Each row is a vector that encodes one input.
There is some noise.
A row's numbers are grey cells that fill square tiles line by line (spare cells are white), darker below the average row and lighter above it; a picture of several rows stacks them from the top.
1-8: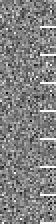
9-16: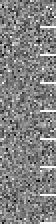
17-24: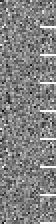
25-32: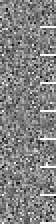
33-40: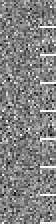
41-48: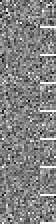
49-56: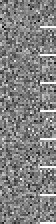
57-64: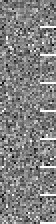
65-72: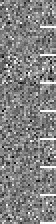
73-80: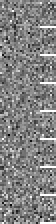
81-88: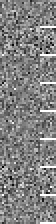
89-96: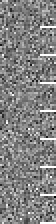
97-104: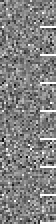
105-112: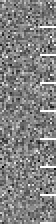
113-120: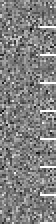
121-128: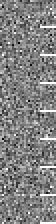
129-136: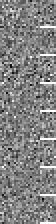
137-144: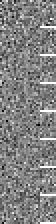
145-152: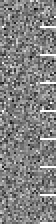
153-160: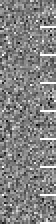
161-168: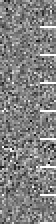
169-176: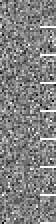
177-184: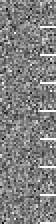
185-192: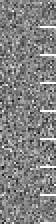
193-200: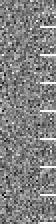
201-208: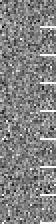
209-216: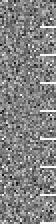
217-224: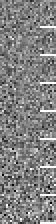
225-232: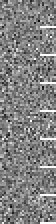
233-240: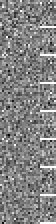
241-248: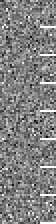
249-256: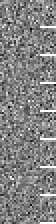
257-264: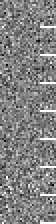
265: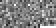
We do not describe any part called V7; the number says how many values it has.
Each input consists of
either one of 4 labels and a value of V7, or one of 8 labels and a point on an 8-point line.
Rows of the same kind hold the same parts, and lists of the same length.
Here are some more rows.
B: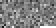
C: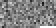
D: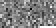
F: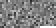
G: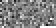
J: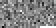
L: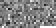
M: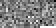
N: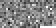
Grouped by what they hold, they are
B, C, D, F, J
G, L, M, N

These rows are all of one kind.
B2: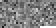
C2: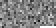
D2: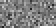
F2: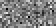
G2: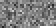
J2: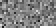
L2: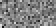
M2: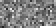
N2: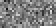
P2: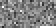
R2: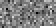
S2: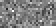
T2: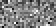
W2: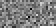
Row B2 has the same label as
G2, M2, N2 and S2.
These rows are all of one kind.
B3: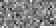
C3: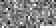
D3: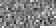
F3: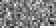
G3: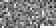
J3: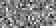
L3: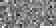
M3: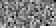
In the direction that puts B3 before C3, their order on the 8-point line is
F3, G3, L3, B3, C3, D3, J3, M3.
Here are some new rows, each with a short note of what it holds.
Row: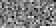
one of 8 labels and a point on an 8-point line
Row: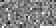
one of 8 labels and a point on an 8-point line
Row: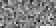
one of 4 labels and a value of V7
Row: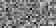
one of 4 labels and a value of V7
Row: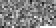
one of 4 labels and a value of V7
